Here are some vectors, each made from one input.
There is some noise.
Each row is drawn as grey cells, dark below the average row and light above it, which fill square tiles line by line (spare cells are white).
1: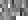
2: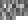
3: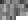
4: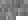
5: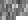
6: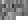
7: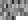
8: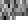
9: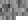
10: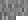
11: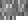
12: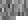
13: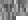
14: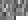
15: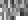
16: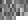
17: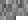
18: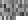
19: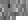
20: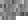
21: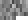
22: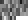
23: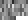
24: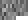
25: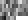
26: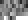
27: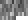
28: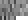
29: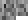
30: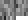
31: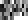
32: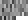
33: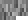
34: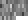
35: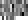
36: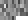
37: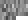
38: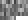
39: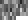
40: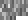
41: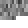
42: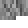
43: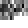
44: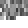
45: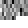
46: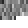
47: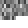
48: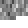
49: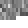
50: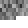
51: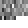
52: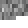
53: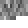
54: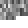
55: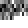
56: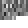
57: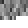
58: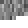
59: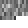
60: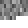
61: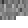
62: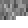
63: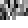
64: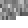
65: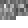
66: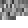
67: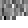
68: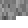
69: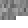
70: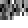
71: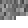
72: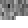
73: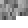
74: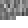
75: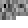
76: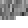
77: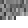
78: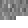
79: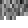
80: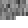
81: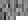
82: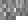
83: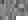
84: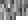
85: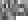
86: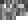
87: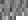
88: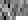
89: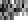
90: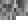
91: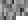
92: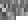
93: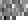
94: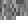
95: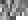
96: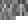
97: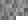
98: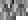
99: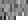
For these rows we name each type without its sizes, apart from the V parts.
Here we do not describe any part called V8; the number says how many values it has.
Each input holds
either a fixed value, or a point on each of two lines, a node of a tree and a value of V8.
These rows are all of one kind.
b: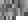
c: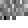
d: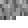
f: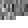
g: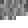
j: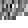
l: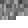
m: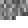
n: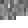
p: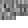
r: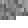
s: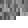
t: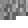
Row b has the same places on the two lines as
f and m.
